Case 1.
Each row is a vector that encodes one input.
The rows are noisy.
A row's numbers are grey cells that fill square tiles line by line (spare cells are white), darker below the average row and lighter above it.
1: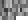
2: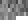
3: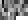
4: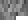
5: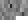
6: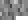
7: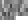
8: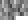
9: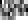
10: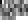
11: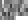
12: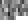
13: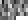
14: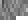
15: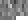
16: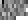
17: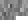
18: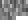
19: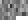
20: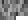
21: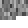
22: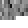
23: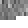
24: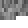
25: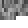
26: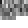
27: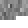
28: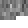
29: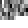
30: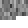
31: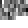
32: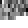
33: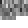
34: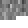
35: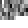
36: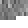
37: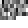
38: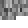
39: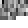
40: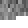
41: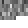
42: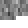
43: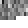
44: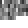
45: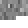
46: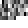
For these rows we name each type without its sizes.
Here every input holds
a list of points on a line.
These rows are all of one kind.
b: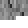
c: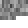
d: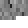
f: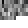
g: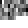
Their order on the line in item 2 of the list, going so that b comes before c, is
b, f, c, d, g.
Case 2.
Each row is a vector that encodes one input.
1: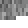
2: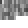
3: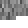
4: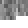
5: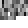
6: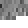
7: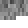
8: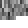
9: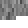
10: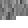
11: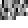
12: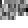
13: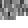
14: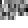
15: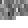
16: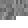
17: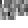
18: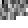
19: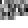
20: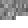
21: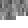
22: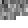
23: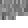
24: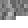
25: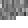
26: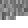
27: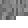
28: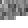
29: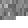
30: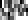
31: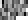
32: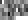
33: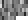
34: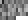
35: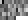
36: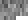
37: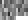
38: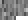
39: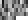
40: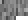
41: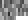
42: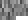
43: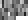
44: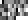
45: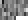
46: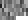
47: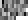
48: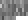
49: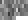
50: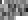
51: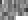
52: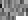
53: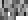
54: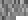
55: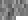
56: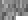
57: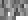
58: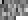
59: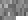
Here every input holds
a point on an 8-point line, together with either a fixed value, or a node of a 7-node tree.
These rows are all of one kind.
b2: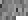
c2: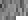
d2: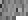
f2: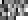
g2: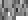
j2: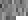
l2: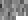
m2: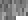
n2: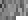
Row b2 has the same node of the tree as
d2, g2 and l2.
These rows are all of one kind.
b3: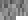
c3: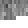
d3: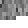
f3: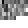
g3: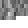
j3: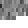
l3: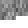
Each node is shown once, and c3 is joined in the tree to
d3 and f3.
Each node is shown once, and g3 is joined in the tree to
b3.
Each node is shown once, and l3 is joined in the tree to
d3 and j3.
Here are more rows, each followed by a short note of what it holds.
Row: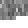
a point on an 8-point line
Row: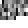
a point on an 8-point line
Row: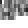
a point on an 8-point line and a node of a 7-node tree
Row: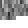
a point on an 8-point line
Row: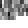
a point on an 8-point line and a node of a 7-node tree
